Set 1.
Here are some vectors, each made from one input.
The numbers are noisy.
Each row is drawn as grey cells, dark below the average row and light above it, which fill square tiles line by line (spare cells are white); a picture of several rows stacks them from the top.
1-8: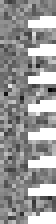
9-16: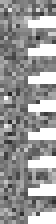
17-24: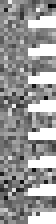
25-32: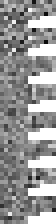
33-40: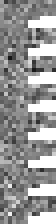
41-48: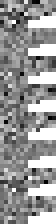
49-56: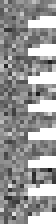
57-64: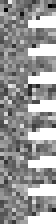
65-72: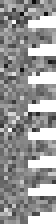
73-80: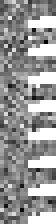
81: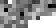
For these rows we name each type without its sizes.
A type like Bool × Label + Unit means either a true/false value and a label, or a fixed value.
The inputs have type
Bool × Bool × Bool + Unit.
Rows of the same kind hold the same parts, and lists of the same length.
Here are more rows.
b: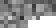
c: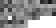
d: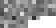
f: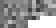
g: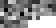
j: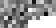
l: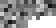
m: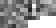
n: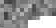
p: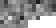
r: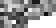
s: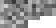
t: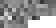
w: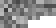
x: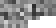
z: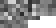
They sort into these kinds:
b, c, d, f, g, l, m, n, p, s, t, w, x, z
j, r

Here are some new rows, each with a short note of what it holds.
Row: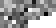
a fixed value
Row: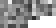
three true/false values
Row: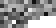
a fixed value
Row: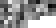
three true/false values
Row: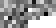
a fixed value
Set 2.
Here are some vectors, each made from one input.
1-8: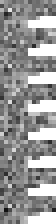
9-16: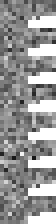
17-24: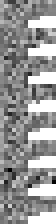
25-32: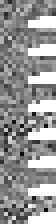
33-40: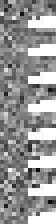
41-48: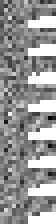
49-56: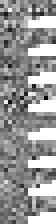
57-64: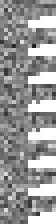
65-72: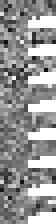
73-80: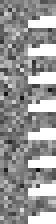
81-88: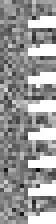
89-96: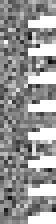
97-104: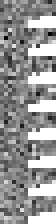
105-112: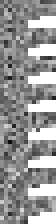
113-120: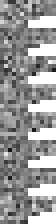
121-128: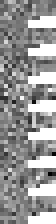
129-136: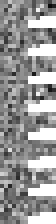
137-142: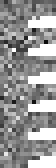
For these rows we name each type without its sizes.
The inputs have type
Bool × Bool × Bool + Unit.
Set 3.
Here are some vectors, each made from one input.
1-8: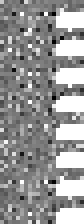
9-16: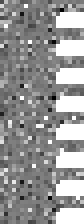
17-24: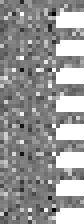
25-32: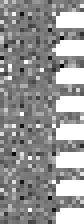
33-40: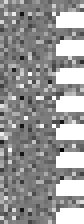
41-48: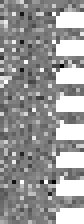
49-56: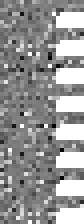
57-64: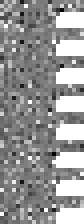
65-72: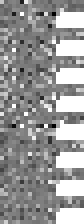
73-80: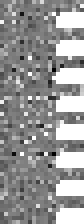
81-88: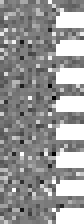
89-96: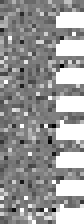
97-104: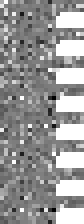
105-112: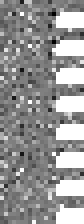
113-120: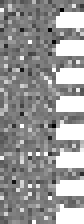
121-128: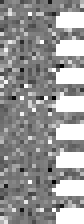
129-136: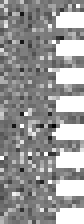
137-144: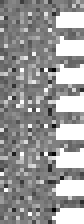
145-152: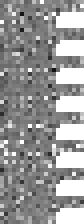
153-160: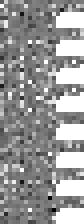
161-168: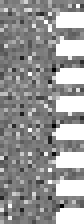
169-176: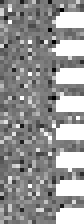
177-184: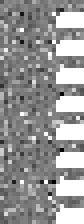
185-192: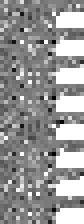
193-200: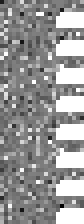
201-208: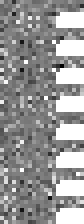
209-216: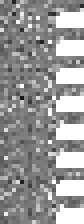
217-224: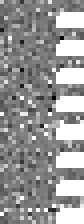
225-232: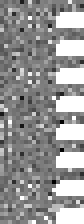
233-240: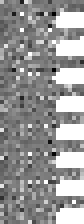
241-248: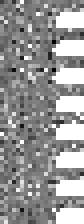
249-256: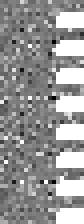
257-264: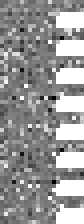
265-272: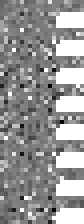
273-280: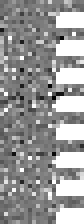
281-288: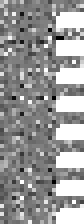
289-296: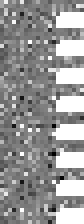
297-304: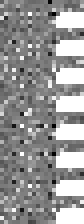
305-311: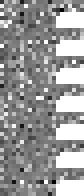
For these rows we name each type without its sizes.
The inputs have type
Bool × Bool × Bool + Unit.
